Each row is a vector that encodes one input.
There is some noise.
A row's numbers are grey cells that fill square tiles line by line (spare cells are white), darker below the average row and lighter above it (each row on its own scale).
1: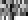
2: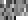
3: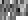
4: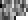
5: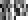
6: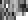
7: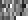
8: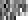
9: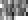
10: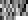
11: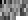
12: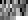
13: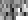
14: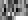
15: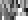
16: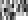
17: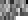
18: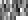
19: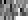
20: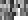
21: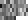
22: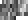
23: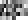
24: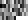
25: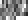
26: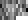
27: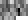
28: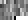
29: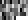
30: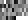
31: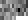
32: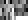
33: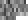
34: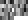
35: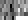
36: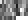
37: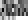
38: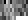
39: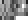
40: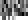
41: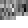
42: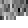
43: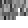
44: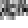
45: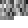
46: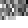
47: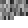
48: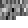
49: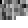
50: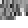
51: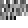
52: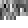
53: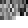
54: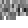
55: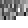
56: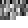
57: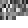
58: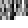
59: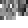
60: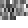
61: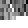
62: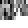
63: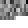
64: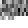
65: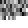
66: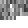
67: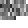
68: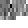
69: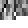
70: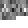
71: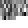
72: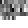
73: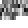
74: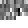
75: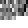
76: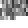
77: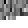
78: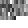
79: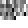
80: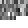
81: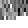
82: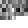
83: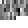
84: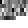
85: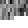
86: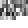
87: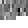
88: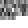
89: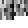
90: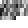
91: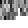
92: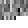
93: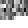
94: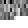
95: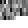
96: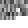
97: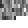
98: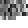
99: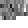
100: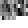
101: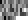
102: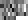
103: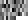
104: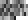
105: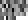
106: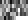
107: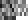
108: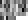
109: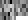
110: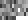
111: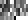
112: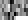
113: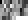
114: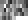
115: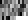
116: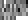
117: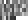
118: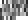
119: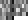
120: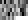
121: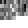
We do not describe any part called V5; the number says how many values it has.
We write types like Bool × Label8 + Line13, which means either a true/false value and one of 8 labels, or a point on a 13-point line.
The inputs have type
(Bool × Label8 + V5) × V5.
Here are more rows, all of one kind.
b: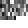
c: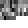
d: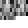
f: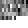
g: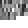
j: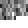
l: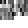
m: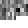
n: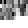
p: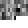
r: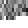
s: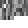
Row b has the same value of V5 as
l, m, n and p.
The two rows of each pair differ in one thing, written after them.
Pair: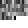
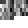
the label
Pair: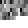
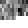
the value of V5
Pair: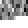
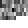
the true/false value
